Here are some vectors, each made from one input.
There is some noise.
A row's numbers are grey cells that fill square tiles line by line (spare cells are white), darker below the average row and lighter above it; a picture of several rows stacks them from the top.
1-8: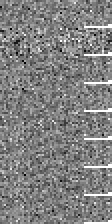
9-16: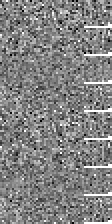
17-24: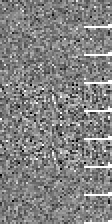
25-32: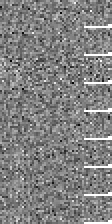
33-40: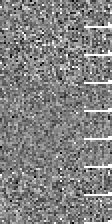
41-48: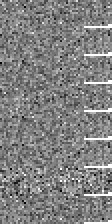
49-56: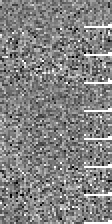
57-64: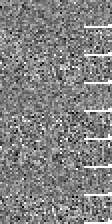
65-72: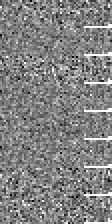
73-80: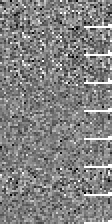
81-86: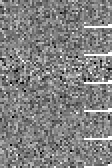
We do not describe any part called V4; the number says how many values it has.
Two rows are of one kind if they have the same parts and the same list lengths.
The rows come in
4 kinds.
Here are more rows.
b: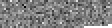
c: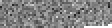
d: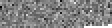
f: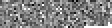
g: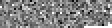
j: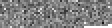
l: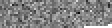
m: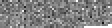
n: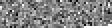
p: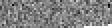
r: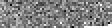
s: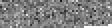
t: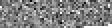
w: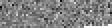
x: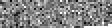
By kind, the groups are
b, c, l, m, p
d, j, s, w
f, g, n, t, x
r

